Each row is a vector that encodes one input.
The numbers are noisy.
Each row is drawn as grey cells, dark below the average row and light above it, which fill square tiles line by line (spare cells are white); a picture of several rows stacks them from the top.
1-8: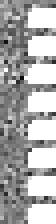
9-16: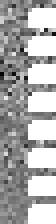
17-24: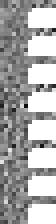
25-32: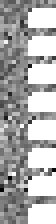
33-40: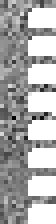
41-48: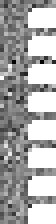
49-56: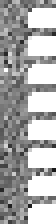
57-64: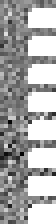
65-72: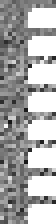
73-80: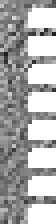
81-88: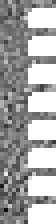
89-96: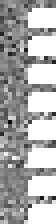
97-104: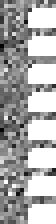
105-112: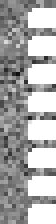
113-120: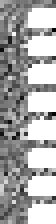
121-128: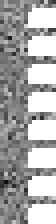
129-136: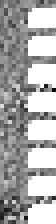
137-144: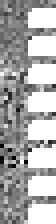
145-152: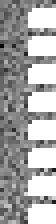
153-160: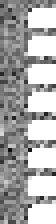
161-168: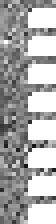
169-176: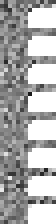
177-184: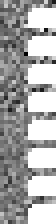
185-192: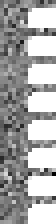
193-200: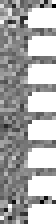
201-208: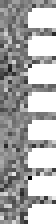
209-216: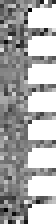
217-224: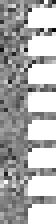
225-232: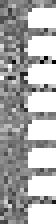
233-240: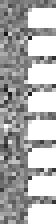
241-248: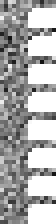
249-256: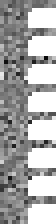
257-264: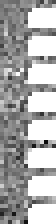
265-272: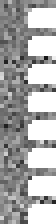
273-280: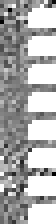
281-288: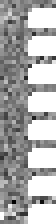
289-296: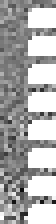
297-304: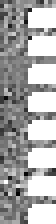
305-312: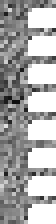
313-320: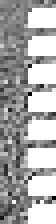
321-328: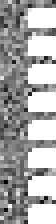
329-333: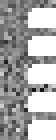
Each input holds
either a point on a 12-point line, or a list of up to two points on a 5-point line.
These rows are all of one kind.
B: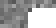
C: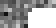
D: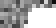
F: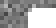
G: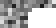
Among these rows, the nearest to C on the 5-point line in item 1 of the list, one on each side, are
B and G.
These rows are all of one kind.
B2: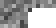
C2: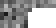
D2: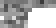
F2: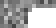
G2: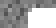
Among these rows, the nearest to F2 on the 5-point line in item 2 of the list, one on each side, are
B2 and D2.
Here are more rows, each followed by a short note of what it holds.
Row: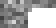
the empty list
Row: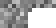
a point on a 12-point line
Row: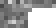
the empty list
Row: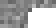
a list of two items
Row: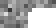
a point on a 12-point line
